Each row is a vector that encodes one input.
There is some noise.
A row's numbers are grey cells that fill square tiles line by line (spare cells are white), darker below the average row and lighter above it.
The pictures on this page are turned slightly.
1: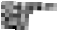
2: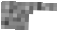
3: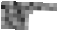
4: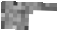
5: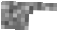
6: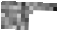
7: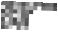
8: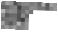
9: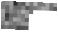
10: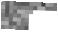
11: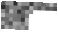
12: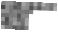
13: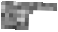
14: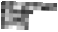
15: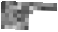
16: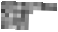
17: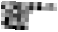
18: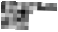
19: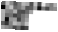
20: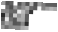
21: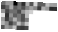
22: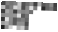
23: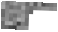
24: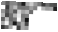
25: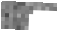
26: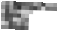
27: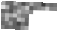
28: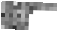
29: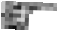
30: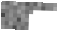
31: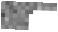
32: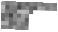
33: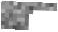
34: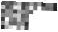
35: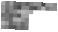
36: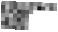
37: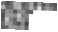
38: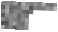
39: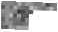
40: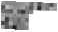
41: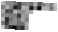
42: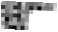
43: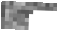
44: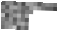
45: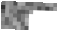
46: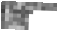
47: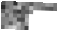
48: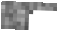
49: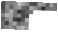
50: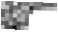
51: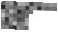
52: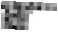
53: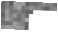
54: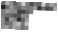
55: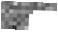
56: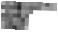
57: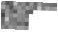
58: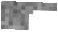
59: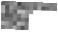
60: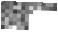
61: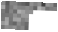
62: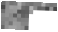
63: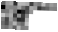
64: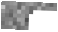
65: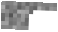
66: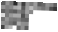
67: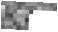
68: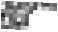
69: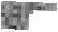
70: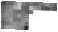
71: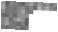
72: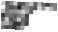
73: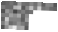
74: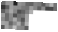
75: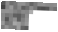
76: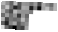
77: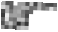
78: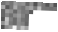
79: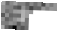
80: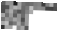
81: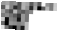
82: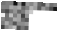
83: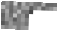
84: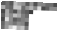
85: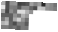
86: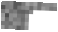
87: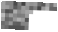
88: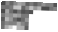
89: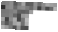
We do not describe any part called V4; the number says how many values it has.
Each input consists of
a point on a 9-point line and a value of V4, together with either a fixed value, or a node of a 9-node tree.
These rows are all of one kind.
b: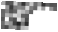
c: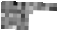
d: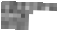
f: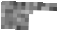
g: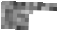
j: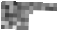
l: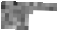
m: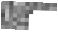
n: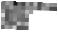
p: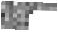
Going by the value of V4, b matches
c, d and l.
